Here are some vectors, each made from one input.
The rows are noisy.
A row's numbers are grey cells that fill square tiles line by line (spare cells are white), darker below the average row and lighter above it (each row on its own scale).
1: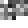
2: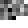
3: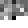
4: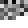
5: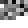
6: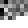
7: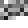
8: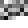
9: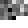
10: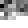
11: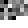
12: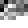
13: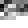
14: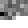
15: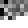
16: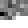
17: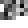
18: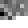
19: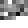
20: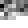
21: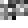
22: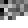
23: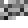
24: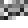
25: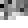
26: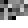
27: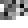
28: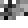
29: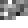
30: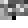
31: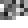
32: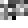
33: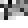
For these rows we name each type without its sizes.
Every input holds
a label.
